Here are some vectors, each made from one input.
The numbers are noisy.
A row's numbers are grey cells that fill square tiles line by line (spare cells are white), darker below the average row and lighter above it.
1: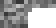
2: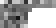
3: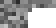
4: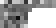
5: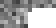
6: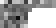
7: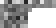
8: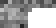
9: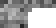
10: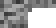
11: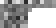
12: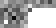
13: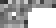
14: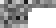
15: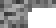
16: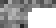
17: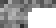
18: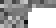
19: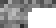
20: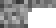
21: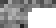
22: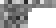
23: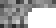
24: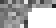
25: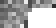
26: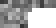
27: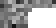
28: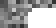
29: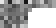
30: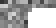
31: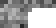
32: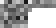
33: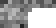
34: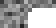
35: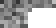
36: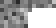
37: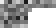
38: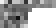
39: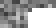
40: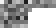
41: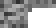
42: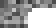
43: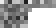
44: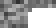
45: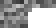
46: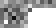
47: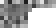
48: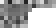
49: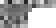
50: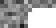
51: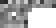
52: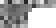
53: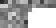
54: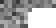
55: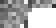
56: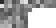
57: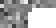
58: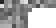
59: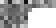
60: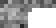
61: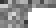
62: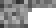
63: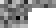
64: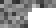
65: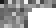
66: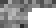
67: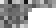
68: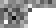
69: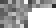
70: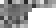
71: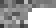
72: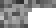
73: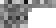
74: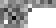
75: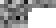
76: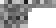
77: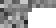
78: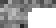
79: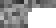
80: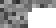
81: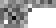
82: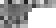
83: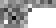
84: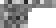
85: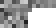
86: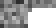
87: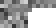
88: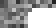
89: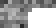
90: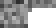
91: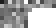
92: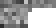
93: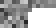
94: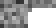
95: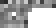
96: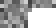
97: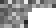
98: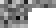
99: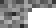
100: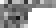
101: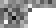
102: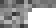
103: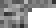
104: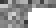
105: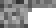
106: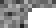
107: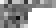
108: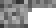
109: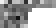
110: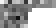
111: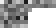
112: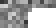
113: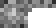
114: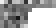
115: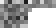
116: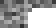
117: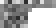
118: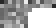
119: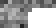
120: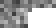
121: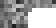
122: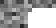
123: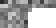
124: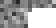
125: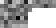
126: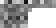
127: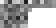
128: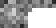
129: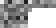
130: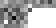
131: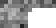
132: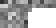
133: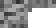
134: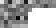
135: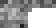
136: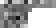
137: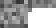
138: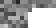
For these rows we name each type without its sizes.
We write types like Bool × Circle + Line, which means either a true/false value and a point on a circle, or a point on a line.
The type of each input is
List(Line) + Tree.
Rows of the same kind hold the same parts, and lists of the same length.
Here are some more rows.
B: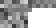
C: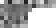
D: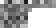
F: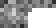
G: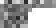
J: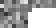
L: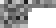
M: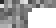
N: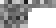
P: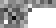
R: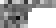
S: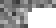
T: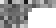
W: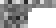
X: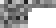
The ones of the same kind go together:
B, J, M
C, D, G, L, N, R, T, W, X
F
P
S

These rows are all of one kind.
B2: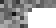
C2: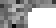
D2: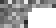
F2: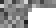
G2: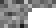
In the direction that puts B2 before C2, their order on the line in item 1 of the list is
D2, F2, B2, G2, C2.
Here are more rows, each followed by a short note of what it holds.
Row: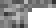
a list of three items
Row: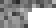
a list of two items
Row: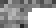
a list of one item
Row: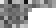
a node of a tree
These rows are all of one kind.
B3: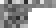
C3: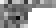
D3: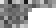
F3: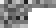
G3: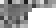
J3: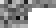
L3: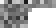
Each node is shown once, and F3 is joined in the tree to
J3 and L3.
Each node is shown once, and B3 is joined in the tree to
C3 and L3.
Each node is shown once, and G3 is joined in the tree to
D3.
